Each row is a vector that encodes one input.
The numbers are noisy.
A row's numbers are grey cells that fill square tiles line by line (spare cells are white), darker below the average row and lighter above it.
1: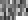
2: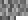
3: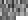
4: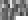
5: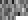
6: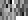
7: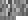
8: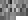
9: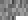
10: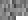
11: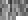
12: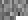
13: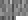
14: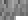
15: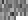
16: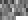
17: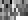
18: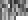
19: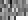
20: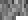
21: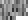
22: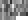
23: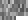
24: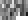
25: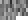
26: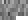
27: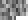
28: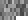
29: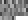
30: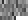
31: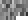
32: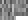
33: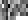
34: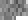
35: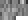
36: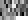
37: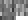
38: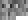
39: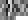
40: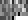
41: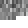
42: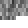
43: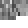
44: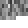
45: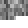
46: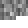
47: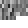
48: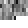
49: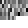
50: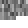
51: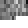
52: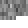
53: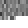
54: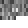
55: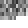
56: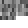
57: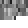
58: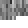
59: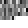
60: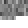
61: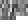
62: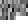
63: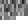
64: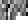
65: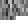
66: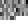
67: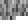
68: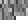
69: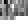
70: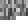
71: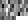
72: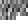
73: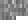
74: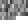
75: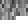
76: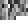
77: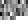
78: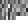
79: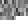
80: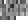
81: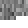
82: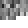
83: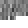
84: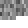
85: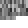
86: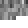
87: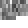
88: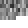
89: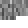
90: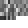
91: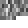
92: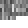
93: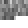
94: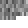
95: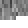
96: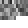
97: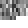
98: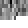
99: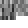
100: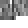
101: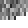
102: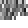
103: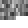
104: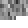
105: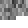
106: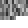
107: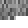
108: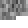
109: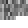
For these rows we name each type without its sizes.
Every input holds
a point on a line, together with either a fixed value, or four true/false values.
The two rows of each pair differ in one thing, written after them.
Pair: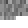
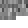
one of the four true/false values
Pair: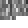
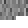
one of the four true/false values
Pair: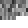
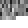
one of the four true/false values
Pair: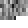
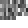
the place on the line
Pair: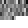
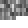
the place on the line
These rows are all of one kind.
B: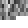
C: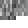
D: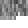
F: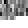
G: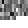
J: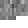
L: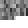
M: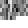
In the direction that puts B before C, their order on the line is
B, D, C, G, F, M, J, L.
